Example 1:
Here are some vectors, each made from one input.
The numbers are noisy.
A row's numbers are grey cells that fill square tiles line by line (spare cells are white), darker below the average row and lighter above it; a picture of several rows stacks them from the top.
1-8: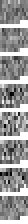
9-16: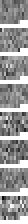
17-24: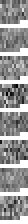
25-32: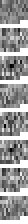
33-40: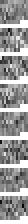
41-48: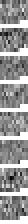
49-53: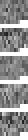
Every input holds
either a fixed value, or a node of a 10-node tree.
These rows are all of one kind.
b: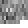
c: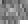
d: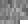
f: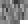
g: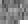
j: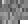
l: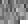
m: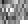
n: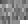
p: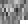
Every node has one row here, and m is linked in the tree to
b, n and p.
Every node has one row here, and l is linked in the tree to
d.
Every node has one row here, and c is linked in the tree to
g and n.
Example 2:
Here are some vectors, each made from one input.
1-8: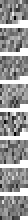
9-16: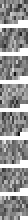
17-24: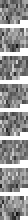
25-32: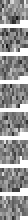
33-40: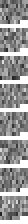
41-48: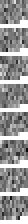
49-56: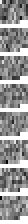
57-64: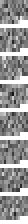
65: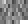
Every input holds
a node of a 13-node tree.
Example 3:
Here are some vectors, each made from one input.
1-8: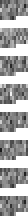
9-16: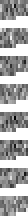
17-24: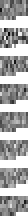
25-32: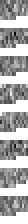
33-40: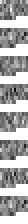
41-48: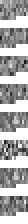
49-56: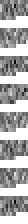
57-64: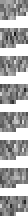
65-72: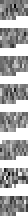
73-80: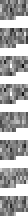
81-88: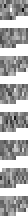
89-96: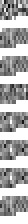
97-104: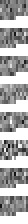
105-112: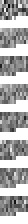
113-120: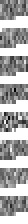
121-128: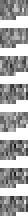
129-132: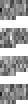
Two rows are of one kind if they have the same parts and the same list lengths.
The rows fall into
2 kinds.
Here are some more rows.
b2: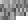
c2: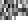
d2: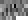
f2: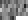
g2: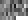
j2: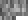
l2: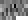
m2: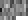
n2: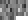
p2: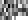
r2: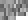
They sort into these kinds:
b2, d2, f2, g2, j2, l2, m2, n2, r2
c2, p2

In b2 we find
a point on an 18-point circle.
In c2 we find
a fixed value.
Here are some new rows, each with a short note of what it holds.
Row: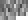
a point on an 18-point circle
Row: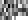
a fixed value
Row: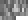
a point on an 18-point circle
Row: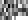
a fixed value
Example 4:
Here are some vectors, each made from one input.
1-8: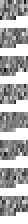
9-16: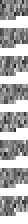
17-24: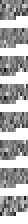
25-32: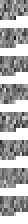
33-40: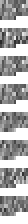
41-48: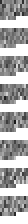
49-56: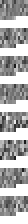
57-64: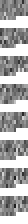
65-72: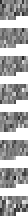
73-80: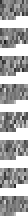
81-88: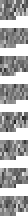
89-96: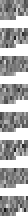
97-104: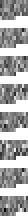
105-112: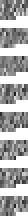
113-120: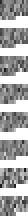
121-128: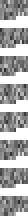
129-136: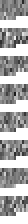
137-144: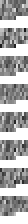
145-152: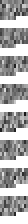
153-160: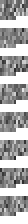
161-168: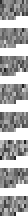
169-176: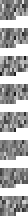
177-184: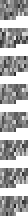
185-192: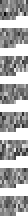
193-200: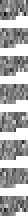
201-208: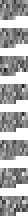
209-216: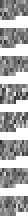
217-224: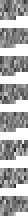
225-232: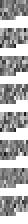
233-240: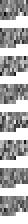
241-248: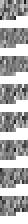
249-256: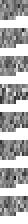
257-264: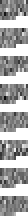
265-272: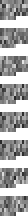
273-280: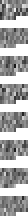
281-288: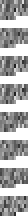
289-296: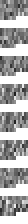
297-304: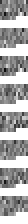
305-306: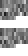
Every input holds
a point on a 3-point line and a point on an 8-point line.
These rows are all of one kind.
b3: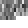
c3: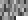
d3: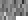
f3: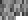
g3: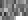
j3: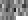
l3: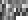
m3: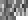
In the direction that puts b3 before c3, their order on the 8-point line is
m3, b3, g3, j3, f3, d3, c3, l3.
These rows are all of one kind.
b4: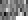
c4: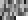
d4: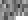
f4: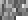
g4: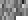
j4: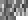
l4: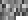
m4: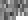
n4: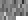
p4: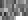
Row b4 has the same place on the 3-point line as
l4 and p4.
